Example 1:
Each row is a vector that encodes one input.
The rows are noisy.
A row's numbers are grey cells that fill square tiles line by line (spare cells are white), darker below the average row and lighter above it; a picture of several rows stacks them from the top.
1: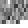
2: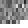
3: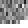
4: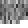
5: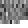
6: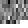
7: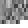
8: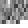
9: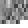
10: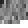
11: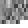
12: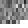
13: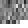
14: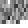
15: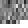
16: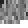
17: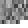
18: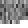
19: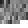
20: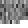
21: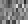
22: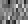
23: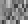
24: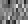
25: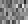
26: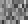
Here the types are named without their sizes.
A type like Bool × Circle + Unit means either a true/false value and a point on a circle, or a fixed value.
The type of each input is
Line.
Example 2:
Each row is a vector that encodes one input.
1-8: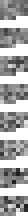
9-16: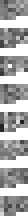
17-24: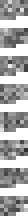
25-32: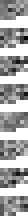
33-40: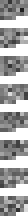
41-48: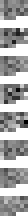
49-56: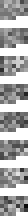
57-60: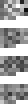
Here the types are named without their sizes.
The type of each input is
Bool × Bool × Bool.
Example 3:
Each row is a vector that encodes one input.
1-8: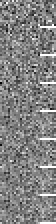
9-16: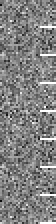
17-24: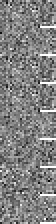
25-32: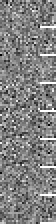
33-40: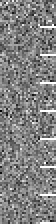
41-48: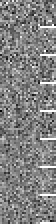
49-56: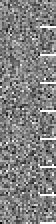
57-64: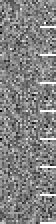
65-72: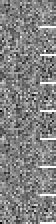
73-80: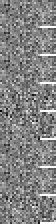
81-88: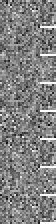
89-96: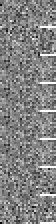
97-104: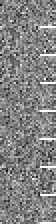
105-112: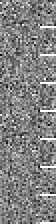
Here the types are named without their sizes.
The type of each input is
Circle.
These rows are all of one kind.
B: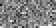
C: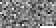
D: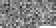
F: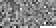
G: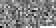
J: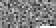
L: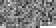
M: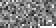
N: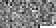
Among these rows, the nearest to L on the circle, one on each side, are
B and N.
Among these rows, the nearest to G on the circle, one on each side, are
F and M.
